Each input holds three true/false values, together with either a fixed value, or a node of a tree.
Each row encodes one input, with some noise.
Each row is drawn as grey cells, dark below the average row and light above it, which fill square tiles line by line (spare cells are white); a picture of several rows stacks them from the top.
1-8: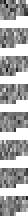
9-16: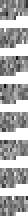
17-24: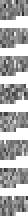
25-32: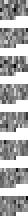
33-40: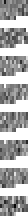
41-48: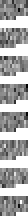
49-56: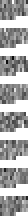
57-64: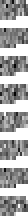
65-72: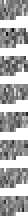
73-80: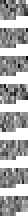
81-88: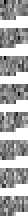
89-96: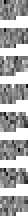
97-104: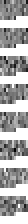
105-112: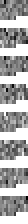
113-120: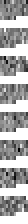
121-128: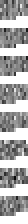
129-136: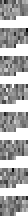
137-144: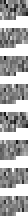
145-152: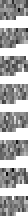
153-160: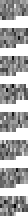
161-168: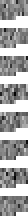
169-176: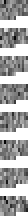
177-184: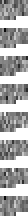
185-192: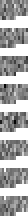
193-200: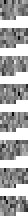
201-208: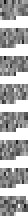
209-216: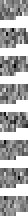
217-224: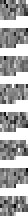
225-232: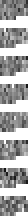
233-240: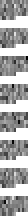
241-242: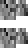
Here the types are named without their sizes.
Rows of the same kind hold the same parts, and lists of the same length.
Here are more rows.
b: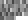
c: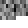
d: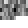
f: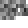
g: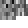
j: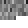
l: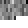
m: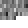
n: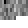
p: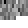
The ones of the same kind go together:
b, j, l, m, n, p
c, d, f, g

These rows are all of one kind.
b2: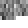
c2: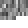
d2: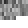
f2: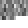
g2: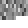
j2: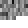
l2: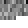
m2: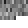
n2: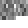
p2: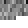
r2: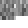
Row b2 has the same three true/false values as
f2, g2, n2 and r2.
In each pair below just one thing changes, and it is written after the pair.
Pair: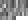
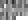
the node of the tree
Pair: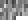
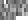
one of the three true/false values
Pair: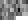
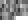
the node of the tree
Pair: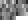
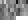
the node of the tree
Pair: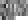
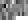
one of the three true/false values
